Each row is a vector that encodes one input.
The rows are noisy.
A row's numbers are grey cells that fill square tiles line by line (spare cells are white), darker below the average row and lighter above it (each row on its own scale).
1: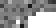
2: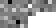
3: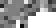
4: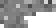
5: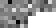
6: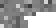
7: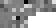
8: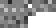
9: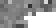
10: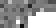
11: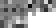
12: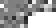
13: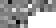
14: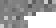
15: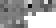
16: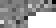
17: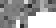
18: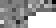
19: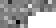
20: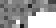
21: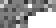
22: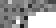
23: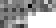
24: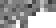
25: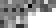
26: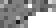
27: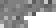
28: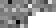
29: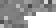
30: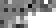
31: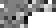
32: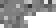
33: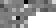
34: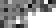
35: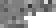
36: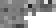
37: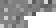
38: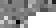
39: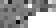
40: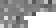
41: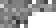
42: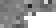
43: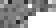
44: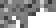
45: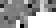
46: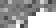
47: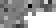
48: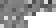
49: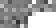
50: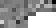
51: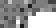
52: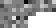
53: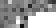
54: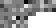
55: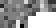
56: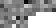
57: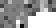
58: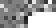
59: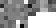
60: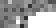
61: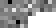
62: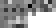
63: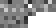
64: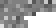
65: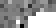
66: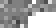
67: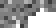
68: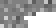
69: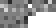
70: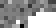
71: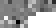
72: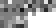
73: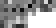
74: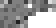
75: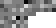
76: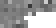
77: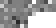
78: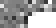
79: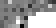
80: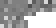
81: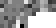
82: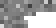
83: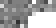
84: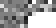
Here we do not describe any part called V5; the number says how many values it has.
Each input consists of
a true/false value, together with either a point on a 4-point line, or a value of V5.
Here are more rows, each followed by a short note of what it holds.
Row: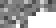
a point on a 4-point line and a true/false value
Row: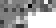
a point on a 4-point line and a true/false value
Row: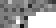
a point on a 4-point line and a true/false value
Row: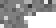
a point on a 4-point line and a true/false value
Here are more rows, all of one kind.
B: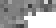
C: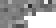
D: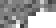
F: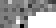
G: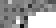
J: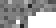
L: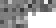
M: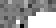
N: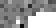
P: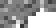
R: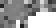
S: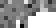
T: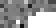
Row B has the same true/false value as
C and L.
